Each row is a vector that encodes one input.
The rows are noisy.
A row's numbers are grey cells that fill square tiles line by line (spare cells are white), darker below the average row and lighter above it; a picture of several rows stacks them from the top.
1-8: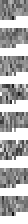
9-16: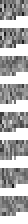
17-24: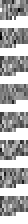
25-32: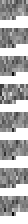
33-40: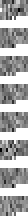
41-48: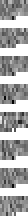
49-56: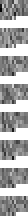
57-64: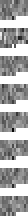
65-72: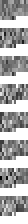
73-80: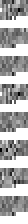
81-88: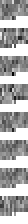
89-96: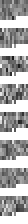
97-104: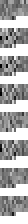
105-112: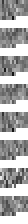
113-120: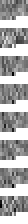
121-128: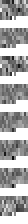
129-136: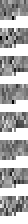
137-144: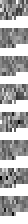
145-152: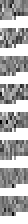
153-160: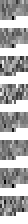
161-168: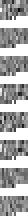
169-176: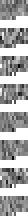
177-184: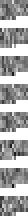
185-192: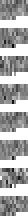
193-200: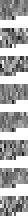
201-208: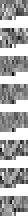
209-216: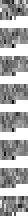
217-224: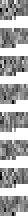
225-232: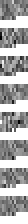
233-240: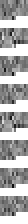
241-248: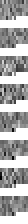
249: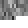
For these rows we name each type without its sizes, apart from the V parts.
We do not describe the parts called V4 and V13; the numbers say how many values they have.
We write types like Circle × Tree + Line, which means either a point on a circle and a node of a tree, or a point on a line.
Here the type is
Line × (Line + V4) + V13.
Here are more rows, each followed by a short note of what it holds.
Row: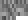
a point on a line and a value of V4
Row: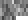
a point on a line and a value of V4
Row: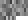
a point on a line and a value of V4
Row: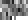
a value of V13
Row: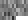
a point on each of two lines
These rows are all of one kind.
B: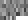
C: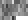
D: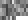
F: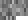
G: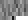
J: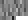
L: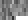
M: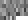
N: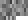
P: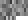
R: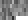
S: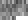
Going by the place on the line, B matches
D, M, N and P.
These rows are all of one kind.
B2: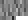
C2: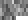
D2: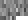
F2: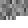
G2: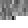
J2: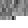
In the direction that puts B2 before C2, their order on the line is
J2, G2, B2, C2, D2, F2.
